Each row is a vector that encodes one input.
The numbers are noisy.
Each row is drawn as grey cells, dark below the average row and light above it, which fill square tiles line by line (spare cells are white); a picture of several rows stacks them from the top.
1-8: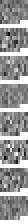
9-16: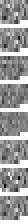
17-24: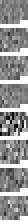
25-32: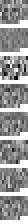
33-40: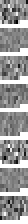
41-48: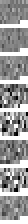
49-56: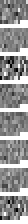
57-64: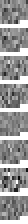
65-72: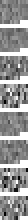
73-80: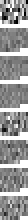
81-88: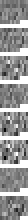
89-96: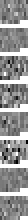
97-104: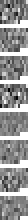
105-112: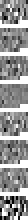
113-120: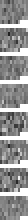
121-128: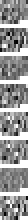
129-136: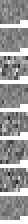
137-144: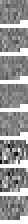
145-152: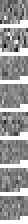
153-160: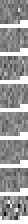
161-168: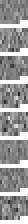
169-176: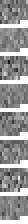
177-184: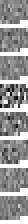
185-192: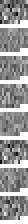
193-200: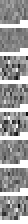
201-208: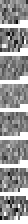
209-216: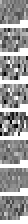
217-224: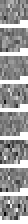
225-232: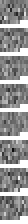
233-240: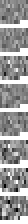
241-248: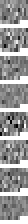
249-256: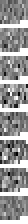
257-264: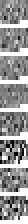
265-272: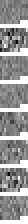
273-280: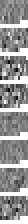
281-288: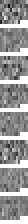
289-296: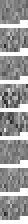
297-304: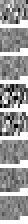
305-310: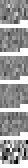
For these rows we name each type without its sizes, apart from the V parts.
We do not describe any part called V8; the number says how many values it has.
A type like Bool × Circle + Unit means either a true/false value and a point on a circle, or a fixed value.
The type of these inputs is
(Bool × Bool × Bool × Bool × V8 + Label) × Line.
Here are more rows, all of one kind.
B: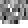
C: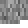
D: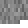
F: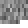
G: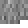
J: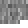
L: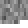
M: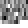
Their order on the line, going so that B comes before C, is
B, D, L, M, F, G, C, J.
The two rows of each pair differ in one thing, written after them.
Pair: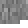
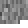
the place on the line
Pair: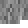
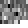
the place on the line
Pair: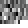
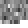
one of the four true/false values
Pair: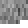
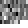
the place on the line
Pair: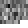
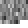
one of the four true/false values
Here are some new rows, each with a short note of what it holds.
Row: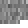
a point on a line, four true/false values and a value of V8
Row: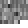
a point on a line, four true/false values and a value of V8
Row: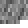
a label and a point on a line
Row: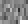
a point on a line, four true/false values and a value of V8
